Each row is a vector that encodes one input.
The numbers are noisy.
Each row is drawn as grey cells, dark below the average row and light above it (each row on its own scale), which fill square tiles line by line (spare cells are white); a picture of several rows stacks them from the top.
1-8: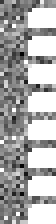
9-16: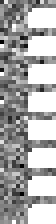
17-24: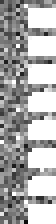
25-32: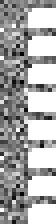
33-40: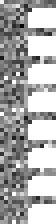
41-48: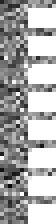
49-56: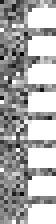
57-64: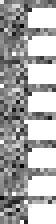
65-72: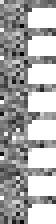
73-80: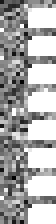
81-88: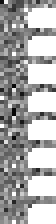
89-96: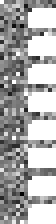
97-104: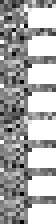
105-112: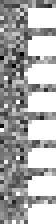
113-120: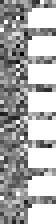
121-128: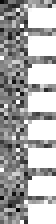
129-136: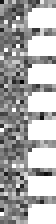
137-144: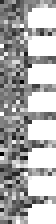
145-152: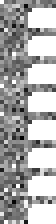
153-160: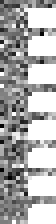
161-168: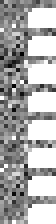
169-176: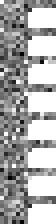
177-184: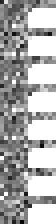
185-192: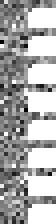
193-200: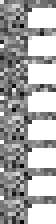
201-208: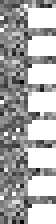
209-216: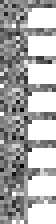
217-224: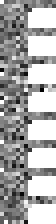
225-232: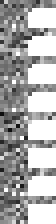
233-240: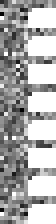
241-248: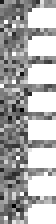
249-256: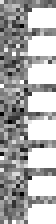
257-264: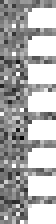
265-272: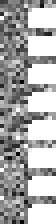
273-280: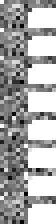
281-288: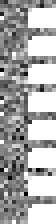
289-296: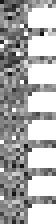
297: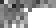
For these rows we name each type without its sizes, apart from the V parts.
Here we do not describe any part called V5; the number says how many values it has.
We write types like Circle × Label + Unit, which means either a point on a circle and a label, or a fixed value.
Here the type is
List(Circle) + Tree × V5.
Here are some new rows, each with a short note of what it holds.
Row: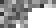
a list of one item
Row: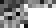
a list of three items
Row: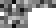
the empty list
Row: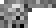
a node of a tree and a value of V5
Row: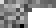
a node of a tree and a value of V5
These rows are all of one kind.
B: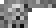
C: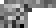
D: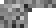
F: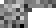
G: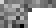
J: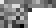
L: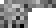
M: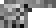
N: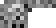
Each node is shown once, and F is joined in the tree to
B, M and N.
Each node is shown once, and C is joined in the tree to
G.
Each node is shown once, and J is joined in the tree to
G.
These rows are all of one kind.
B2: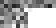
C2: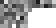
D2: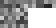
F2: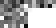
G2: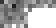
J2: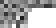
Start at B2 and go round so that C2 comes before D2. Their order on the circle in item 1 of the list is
B2, J2, C2, G2, F2, D2.
